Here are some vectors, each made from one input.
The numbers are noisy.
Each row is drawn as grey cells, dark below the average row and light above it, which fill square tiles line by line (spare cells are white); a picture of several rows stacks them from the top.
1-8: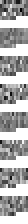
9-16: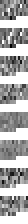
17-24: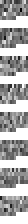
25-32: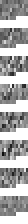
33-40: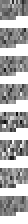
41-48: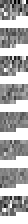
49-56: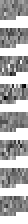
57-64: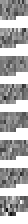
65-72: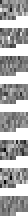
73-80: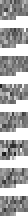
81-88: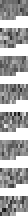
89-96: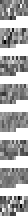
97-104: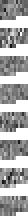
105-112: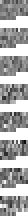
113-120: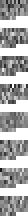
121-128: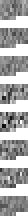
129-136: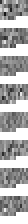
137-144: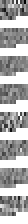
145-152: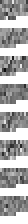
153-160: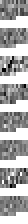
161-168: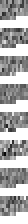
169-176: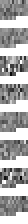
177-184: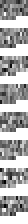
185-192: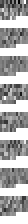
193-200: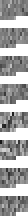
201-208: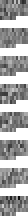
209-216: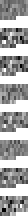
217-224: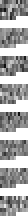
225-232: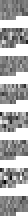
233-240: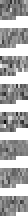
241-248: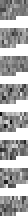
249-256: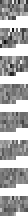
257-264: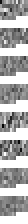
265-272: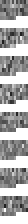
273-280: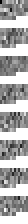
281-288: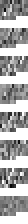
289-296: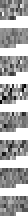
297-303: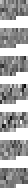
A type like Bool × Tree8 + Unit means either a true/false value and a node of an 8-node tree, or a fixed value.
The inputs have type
Circle9 × Circle9 × (Circle9 + Line7) + Label6.
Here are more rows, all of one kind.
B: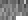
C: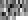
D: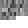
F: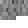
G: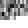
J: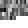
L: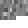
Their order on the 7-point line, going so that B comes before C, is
B, C, D, G, L, J, F.
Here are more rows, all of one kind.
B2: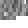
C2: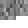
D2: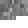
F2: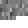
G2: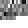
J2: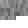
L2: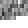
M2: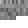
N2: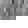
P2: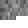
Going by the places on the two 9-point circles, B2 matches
M2 and N2.
